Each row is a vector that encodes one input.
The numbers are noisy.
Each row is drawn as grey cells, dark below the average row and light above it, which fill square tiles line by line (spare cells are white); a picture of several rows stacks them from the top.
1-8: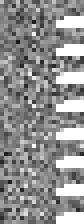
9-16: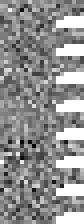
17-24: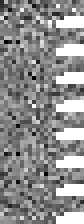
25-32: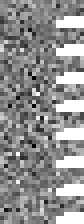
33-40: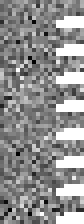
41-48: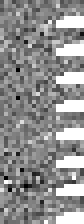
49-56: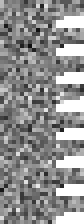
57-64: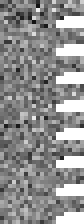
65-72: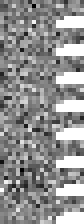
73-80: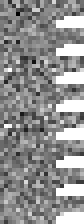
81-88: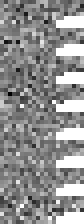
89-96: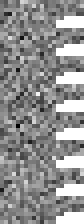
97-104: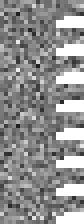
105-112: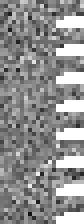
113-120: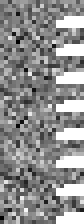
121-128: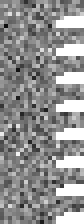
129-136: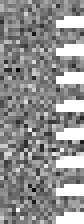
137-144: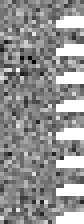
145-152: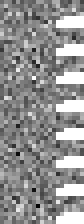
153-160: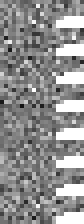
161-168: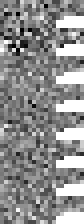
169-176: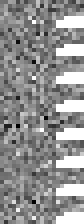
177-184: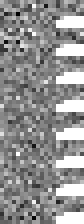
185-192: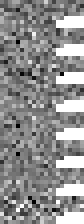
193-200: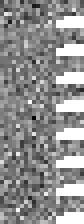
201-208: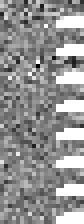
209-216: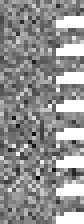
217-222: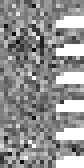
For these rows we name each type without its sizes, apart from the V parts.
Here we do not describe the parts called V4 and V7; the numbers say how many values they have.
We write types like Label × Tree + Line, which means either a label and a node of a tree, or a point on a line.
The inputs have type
(Bool × V4 + Tree) × Label × V7.
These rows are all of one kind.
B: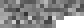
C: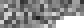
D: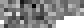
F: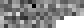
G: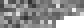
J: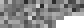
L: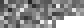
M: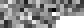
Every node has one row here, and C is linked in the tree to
G, L and M.
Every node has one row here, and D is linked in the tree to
F and M.
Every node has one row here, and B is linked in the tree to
J.
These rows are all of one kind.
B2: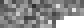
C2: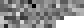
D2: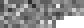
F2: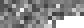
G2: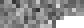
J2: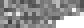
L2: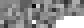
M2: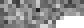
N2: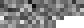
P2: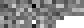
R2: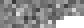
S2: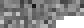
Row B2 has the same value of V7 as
L2, N2, P2 and S2.
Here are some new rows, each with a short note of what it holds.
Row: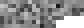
a label, a true/false value, a value of V4 and a value of V7
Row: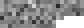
a label, a true/false value, a value of V4 and a value of V7
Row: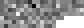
a label, a node of a tree and a value of V7
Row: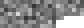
a label, a node of a tree and a value of V7
